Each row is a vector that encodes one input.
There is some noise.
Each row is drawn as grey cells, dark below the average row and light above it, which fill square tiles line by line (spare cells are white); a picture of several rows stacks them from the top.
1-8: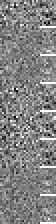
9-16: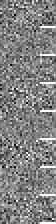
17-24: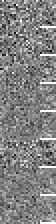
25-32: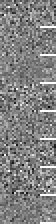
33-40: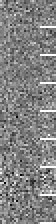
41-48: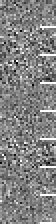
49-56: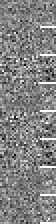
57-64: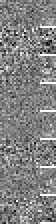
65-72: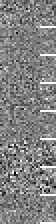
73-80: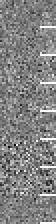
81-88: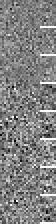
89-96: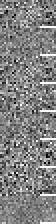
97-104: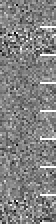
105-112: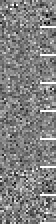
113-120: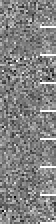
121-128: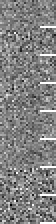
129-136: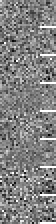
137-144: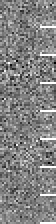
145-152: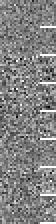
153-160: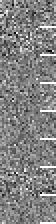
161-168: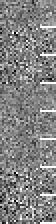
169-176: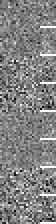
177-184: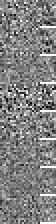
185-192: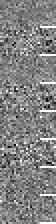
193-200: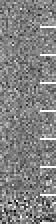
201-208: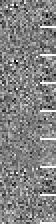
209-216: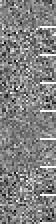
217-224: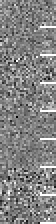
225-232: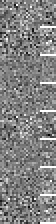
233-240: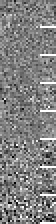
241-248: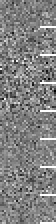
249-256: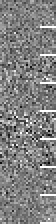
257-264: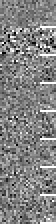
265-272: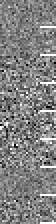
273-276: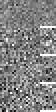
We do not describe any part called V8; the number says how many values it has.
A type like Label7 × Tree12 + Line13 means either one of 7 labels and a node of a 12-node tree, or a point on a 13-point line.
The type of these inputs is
Label5 × Tree13 + Label12 × Line9 × V8.
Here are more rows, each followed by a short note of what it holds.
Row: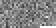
one of 12 labels, a point on a 9-point line and a value of V8
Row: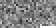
one of 12 labels, a point on a 9-point line and a value of V8
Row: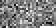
one of 5 labels and a node of a 13-node tree
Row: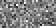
one of 5 labels and a node of a 13-node tree
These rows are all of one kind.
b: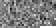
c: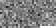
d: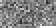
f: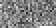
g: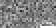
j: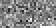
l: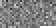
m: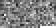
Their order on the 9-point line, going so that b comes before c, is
j, g, m, f, b, c, d, l.
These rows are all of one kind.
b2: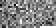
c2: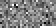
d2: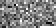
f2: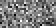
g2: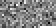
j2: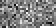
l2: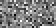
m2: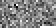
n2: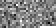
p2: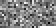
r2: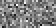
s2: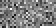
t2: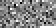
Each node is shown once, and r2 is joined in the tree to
f2 and m2.
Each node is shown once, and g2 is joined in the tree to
p2.
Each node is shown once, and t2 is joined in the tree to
f2, l2 and s2.
